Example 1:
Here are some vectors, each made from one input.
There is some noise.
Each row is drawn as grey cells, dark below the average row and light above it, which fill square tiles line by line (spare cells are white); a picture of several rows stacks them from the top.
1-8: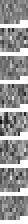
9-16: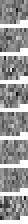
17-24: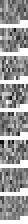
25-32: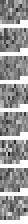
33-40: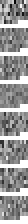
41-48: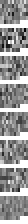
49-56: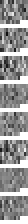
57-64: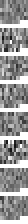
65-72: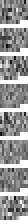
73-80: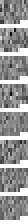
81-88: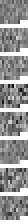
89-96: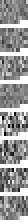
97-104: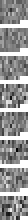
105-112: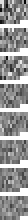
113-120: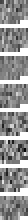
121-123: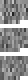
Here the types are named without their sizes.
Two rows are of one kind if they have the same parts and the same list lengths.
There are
2 kinds of row.
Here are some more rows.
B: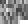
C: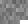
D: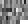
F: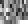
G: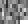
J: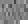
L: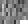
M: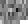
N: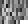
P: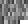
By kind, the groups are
B, G, L, M, N
C, D, F, J, P

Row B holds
a node of a tree.
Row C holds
a point on each of two lines.
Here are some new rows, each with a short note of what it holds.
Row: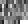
a node of a tree
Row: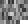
a point on each of two lines
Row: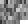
a point on each of two lines
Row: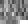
a point on each of two lines
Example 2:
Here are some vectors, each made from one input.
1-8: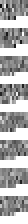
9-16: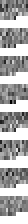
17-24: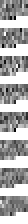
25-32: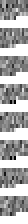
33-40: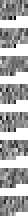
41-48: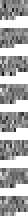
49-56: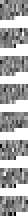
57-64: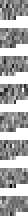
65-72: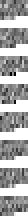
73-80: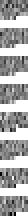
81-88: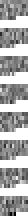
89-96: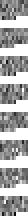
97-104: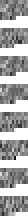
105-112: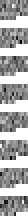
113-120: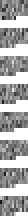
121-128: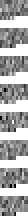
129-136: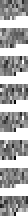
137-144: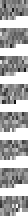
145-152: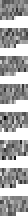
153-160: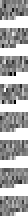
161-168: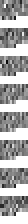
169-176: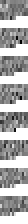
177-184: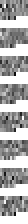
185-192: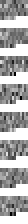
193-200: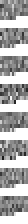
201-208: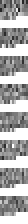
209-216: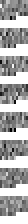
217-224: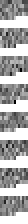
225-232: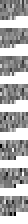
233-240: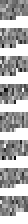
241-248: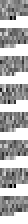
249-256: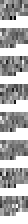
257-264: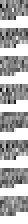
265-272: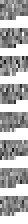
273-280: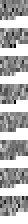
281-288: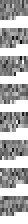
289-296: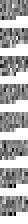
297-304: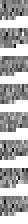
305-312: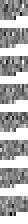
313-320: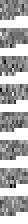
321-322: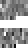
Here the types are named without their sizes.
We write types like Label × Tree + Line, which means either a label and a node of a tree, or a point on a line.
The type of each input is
Circle × Tree.
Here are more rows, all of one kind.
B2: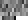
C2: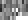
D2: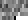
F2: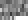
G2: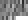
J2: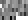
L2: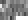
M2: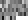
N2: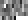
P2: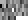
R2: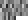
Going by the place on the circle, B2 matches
D2, N2, P2 and R2.
